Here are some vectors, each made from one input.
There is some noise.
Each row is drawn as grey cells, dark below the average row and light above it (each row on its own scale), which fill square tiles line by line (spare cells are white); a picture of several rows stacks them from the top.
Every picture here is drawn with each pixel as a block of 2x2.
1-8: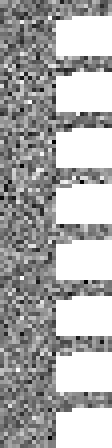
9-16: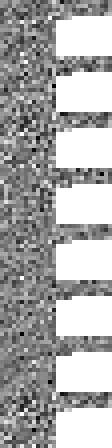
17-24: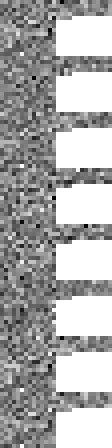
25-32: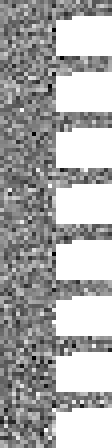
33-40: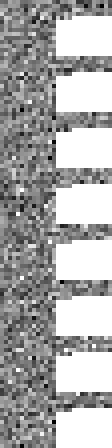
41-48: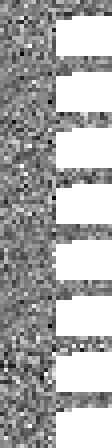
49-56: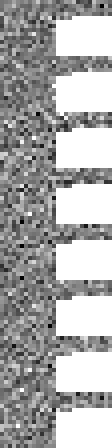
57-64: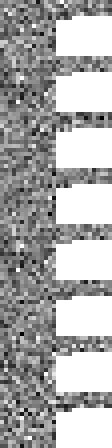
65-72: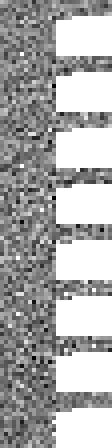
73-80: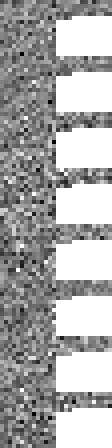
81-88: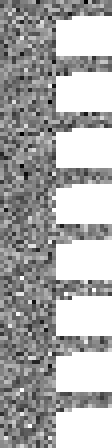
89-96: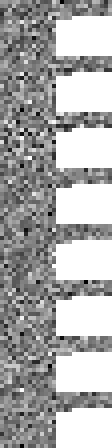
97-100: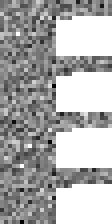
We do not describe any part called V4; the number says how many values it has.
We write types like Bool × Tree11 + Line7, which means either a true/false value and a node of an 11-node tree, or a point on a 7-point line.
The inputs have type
Bool × Circle6 + Label5 × (Line5 + V4).
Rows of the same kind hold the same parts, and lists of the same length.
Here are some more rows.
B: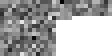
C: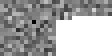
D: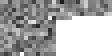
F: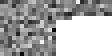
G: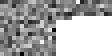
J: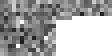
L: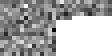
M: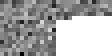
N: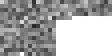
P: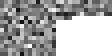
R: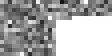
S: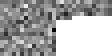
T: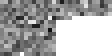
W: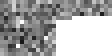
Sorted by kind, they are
B, D, N, R, T
C, J, W
F, G, L, M, P, S

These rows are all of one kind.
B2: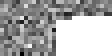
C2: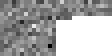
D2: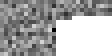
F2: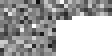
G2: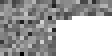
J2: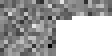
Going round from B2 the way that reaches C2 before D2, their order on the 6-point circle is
B2, F2, J2, C2, G2, D2.
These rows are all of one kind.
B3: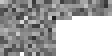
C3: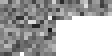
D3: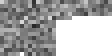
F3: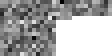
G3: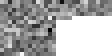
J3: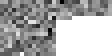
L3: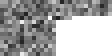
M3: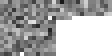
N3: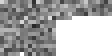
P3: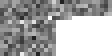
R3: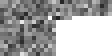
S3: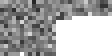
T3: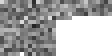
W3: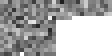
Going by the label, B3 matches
D3, N3, S3 and T3.
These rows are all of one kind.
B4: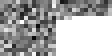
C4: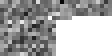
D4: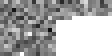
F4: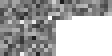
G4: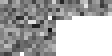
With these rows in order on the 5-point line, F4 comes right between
B4 and G4.
